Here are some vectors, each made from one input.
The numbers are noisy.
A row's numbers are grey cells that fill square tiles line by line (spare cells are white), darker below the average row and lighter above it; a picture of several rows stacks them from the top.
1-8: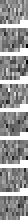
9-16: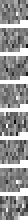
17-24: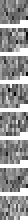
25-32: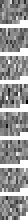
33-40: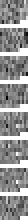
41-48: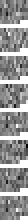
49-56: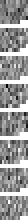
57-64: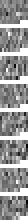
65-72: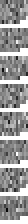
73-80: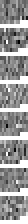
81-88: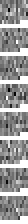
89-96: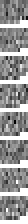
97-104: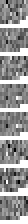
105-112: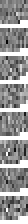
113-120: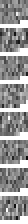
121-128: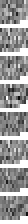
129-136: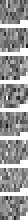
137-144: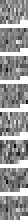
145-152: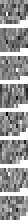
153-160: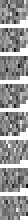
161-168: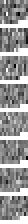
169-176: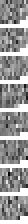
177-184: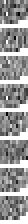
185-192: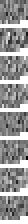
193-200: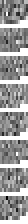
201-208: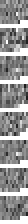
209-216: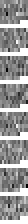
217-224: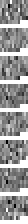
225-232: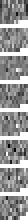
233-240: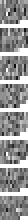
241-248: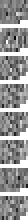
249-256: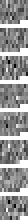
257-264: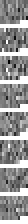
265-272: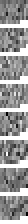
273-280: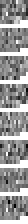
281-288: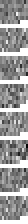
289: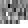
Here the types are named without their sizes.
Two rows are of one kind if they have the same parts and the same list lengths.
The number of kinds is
3.
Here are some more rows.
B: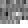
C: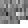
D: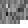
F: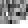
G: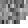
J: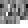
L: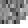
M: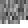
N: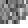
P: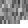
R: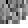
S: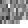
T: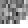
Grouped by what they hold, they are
B, C, D, M
F, J, P, S
G, L, N, R, T

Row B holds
a point on a line and three true/false values.
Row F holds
a point on each of two circles.
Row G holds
a point on a line.
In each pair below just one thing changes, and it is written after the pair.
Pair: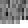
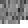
the place on the line
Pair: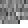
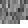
one of the three true/false values
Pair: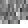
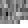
the place on the line
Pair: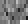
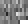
one of the three true/false values
